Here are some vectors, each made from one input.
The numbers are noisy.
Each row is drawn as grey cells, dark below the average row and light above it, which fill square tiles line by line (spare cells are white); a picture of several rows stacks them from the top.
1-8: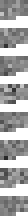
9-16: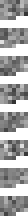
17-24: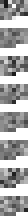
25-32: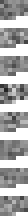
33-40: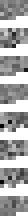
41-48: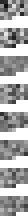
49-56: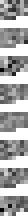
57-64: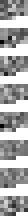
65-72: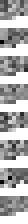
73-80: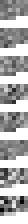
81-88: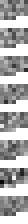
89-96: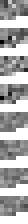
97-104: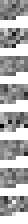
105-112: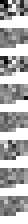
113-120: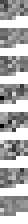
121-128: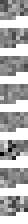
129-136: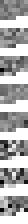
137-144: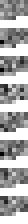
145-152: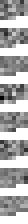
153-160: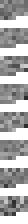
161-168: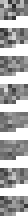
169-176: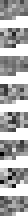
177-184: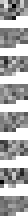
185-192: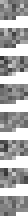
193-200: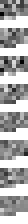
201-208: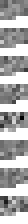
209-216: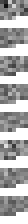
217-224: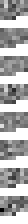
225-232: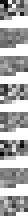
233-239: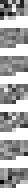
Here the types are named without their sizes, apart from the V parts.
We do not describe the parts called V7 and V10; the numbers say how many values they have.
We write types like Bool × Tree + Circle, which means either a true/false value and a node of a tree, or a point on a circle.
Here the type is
((Bool × Bool × Bool + Circle) × V10 + Unit) × (Line + V7).
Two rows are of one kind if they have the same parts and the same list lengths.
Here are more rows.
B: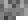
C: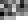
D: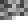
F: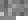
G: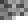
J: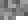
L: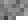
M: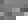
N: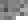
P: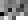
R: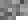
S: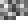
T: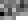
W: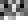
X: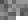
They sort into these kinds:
B, D, L, R
C, T
F, S
G, M, X
J, N
P, W

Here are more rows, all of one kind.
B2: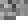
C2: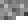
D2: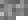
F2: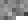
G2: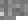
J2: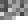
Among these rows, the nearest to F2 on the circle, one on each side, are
D2 and J2.
